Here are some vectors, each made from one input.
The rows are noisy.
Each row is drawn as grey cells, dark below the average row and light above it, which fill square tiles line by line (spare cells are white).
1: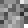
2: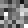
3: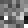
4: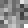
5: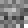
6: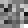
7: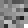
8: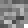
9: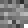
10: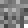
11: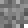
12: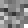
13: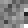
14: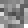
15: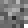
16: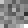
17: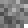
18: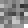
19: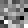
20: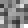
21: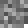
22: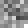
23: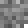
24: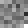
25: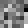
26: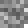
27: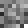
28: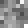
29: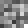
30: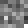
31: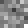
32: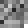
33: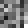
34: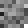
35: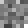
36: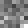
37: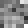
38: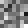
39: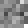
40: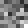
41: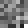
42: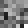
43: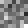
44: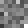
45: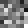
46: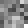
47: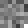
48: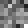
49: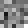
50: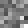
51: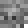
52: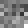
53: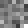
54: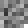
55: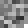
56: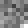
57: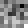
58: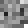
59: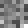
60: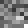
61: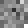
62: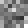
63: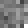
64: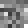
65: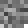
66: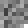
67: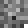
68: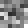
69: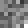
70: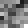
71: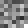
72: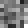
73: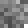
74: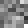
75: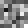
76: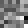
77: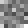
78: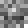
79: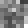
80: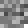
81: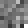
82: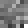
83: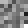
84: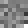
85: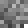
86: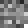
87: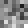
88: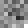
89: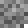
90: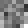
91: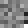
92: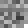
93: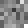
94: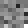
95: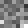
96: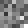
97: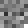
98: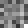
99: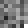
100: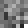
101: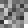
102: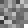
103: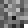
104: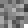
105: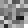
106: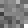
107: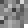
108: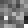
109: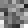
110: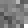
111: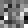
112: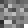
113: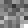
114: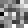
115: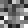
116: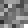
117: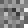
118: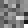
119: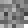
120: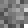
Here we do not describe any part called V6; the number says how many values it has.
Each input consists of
either a point on an 11-point circle, or a fixed value, or a true/false value and a value of V6.
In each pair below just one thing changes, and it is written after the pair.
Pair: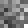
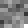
the true/false value
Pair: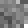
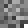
the value of V6
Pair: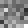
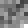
the value of V6
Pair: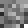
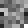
the value of V6
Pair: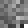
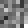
the value of V6
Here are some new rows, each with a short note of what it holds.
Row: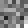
a true/false value and a value of V6
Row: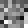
a point on an 11-point circle
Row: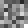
a point on an 11-point circle
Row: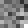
a point on an 11-point circle
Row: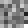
a true/false value and a value of V6
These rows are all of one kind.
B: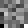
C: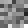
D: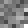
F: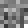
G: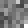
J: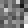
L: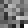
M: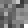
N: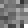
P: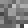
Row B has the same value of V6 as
C and J.
